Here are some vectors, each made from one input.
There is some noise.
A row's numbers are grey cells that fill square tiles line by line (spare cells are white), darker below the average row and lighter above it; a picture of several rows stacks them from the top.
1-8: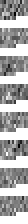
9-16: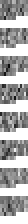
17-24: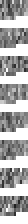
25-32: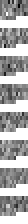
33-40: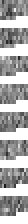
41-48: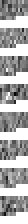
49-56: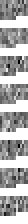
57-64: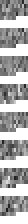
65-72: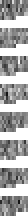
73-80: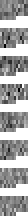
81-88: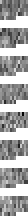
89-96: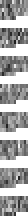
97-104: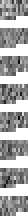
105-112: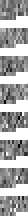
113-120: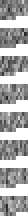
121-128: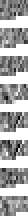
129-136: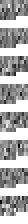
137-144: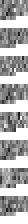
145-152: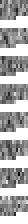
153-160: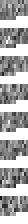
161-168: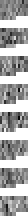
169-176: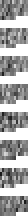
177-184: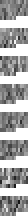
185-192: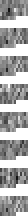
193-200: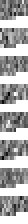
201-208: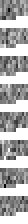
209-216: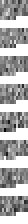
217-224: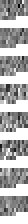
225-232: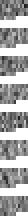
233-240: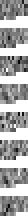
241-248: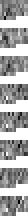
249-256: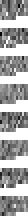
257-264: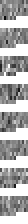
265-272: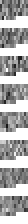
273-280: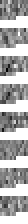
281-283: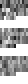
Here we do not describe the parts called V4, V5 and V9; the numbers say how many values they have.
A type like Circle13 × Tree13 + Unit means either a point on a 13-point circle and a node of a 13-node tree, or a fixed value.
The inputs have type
(Bool × Line6 + V5) × (Tree11 + V4) + V9.
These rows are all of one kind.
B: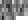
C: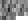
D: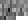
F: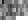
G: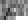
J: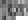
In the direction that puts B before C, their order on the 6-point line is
F, G, J, B, D, C.
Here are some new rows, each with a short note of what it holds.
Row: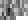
a point on a 6-point line, a node of an 11-node tree and a true/false value
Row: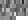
a node of an 11-node tree and a value of V5
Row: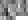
a value of V9
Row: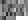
a point on a 6-point line, a node of an 11-node tree and a true/false value
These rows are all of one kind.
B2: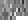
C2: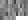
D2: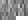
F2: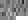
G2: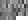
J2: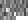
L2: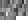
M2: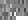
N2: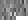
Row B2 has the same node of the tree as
F2 and N2.
